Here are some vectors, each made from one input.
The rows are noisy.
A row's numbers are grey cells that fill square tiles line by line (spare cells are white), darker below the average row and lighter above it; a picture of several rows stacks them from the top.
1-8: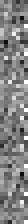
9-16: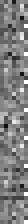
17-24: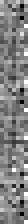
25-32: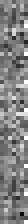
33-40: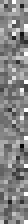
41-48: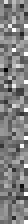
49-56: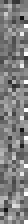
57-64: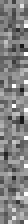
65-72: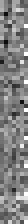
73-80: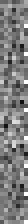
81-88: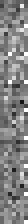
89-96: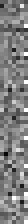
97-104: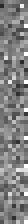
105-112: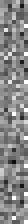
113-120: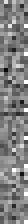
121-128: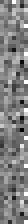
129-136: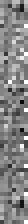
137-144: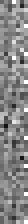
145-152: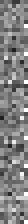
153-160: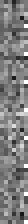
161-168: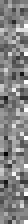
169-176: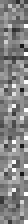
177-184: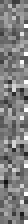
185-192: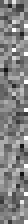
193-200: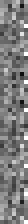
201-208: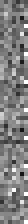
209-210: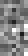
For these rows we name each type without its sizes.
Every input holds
a label, together with either a point on a circle and a true/false value, or a label.
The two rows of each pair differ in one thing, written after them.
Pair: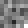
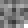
the place on the circle
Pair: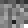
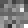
the true/false value
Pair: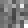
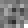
the true/false value
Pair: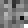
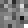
the true/false value
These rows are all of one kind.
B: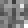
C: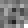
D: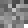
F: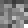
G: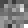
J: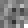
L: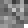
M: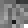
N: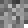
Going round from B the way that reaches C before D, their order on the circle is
B, F, N, G, L, M, C, J, D.
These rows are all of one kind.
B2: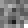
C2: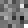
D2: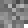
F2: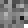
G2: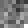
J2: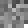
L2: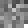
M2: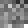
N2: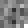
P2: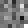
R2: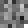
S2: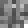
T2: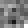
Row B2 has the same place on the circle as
G2 and T2.
